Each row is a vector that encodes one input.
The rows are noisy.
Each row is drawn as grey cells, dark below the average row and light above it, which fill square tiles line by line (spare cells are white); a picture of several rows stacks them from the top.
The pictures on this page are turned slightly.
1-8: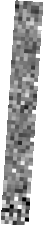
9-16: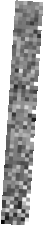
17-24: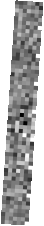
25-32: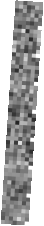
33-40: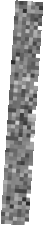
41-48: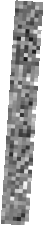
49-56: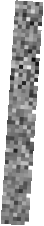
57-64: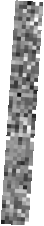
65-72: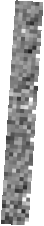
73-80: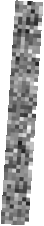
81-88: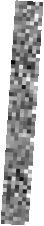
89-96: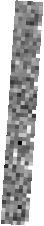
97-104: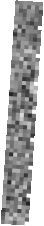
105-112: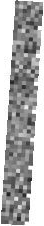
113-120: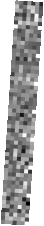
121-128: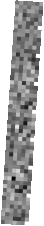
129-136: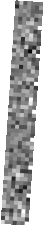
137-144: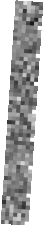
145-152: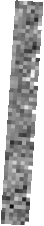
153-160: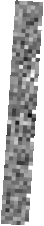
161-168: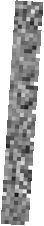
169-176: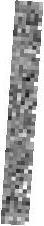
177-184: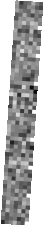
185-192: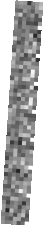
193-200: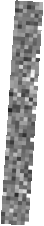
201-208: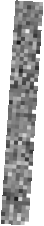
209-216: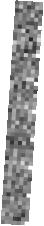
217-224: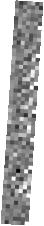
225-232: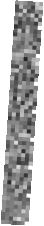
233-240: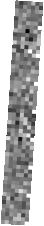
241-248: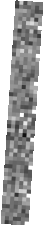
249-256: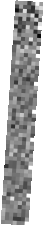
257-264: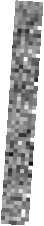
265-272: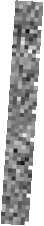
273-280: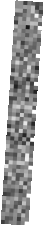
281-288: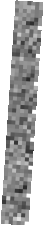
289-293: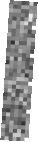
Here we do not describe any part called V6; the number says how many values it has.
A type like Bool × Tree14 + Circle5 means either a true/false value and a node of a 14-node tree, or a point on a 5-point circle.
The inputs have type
Label12 × (Line15 + V6).
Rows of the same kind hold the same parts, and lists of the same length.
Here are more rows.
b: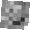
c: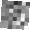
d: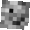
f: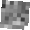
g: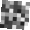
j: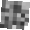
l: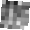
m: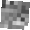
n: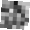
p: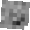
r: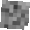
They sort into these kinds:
b, d, g, j, n, p, r
c, f, l, m

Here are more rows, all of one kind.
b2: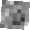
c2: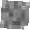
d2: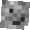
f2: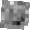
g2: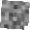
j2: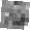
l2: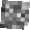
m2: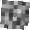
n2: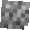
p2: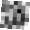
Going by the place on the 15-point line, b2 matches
f2 and p2.
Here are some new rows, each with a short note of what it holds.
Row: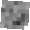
one of 12 labels and a point on a 15-point line
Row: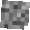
one of 12 labels and a point on a 15-point line
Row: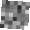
one of 12 labels and a value of V6
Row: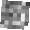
one of 12 labels and a value of V6
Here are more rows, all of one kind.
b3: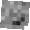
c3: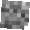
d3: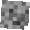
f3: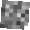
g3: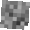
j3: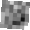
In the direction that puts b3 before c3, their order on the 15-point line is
j3, b3, g3, d3, c3, f3.
